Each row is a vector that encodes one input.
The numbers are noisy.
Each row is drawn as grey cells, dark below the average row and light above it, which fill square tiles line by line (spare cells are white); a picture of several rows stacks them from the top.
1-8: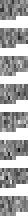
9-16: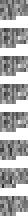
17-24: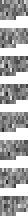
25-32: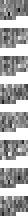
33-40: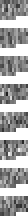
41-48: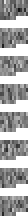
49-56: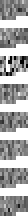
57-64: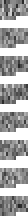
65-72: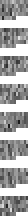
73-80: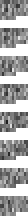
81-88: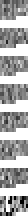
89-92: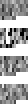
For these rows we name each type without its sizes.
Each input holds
a list of points on a line.
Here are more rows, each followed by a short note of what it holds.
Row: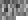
a list of one item
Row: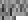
a list of two items
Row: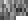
a list of two items
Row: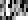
the empty list
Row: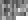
a list of one item
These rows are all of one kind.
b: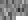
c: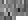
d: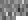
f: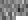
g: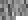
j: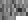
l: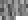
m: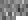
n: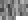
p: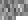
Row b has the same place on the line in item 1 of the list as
d, f, j and m.
